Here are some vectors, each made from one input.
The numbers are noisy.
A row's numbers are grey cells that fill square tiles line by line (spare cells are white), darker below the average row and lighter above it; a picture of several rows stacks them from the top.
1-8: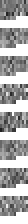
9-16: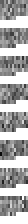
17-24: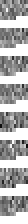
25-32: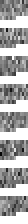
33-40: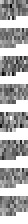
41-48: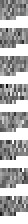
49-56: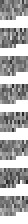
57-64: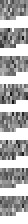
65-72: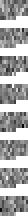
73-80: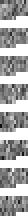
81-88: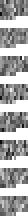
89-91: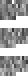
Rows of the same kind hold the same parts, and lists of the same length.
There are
2 kinds of row.
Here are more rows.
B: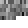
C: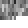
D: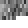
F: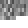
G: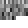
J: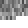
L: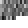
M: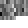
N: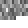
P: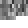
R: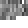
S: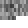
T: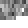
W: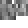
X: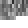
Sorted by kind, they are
B, C, D, G, L, N, R, T
F, J, M, P, S, W, X

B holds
one of 8 labels.
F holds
three true/false values.
